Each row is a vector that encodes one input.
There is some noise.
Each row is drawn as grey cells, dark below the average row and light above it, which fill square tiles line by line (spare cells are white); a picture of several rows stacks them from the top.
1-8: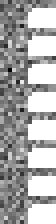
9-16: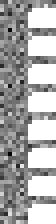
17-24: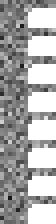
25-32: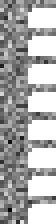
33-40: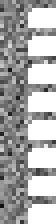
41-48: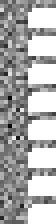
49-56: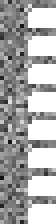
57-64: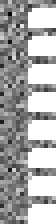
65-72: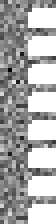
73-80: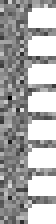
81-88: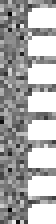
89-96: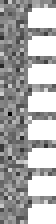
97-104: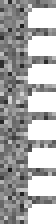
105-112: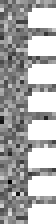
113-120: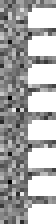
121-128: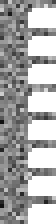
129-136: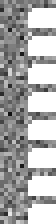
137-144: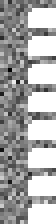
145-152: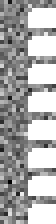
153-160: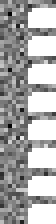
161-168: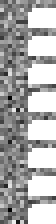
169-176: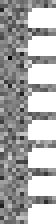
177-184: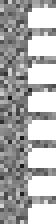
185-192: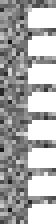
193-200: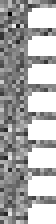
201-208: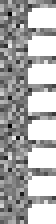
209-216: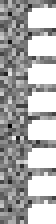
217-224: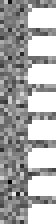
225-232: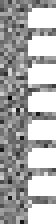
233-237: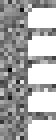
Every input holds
either a point on a 9-point line, or a point on each of three 10-point lines.
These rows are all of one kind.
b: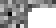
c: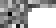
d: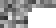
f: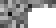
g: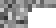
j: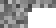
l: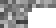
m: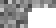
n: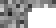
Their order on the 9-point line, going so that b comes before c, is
d, g, l, j, m, n, f, b, c.
